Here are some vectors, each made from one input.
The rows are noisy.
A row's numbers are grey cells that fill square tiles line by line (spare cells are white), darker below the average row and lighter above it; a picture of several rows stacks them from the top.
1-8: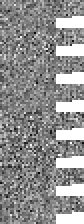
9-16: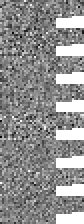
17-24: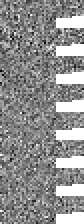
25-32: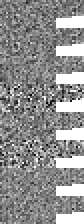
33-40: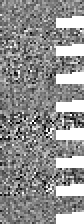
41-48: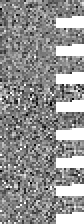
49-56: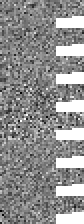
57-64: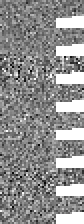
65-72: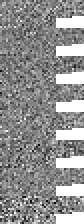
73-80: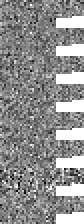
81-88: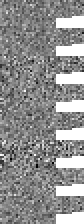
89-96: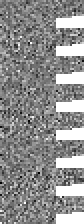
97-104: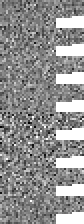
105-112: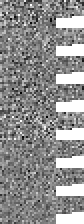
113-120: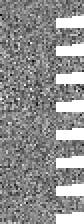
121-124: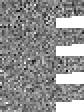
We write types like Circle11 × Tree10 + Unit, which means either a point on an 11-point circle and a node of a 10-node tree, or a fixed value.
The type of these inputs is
Bool × (Circle5 + Unit) + Line5 × Line5 × Line5.
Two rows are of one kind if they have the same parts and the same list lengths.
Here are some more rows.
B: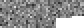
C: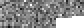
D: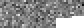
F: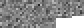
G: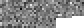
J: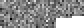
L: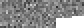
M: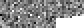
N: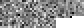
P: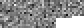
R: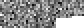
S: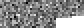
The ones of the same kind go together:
B, J, N, P, R
C, D, F, G, L
M, S

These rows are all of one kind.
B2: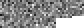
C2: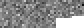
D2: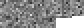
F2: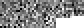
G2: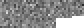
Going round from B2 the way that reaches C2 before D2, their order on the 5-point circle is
B2, F2, G2, C2, D2.
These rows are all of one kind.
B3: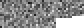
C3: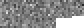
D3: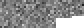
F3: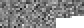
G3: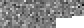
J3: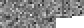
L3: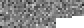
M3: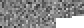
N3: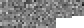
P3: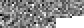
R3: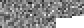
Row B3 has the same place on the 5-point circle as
F3, J3, M3 and R3.
